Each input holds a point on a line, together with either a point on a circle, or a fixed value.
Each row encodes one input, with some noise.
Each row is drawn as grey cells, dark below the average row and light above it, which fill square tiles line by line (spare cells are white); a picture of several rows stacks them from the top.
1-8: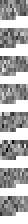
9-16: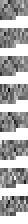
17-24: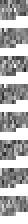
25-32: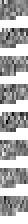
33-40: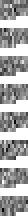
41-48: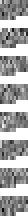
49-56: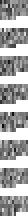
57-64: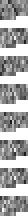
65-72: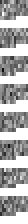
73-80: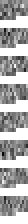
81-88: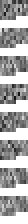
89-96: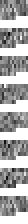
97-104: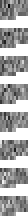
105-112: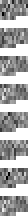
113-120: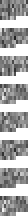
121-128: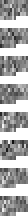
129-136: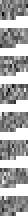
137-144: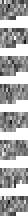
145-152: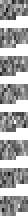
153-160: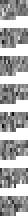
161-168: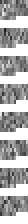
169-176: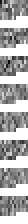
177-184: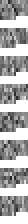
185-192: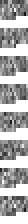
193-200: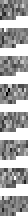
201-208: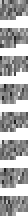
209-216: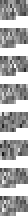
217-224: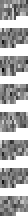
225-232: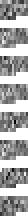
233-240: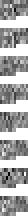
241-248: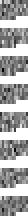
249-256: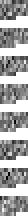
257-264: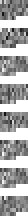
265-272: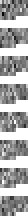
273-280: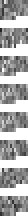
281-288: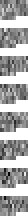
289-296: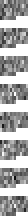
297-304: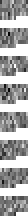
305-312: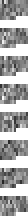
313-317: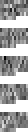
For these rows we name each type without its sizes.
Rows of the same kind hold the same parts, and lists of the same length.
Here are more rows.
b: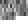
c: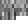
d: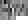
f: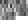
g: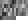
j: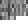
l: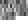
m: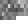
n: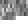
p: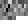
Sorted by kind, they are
b, f, l, n
c, d, g, j, m, p

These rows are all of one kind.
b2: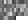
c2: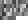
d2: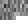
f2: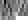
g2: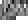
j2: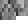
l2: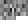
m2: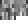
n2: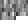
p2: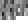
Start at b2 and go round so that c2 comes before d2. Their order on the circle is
b2, c2, j2, m2, d2, f2, l2, p2, g2, n2.
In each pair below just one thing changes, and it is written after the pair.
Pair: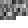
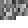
the place on the circle
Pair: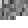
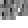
the place on the circle
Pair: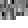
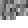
the place on the line
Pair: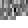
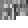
the place on the line
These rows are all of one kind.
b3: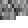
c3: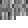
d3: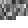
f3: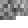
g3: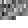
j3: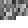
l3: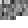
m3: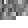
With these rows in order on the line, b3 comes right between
c3 and m3.
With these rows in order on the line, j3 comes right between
d3 and g3.
